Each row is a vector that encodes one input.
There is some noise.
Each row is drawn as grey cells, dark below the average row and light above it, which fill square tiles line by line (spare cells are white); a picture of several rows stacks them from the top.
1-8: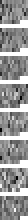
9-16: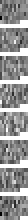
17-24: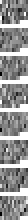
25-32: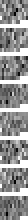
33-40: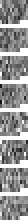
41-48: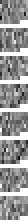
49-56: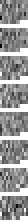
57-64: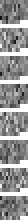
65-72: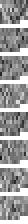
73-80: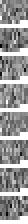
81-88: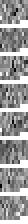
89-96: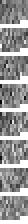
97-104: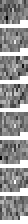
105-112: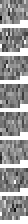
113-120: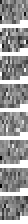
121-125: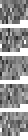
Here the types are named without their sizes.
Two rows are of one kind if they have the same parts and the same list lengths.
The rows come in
2 kinds.
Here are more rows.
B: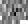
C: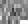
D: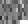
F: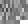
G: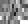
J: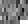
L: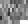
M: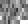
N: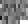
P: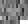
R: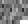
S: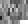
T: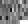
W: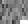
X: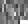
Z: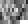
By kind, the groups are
B, C, F, G, M
D, J, L, N, P, R, S, T, W, X, Z

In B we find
a point on a line.
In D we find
a point on a circle.
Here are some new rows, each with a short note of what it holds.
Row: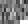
a point on a circle
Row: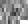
a point on a line
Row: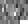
a point on a circle
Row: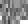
a point on a line
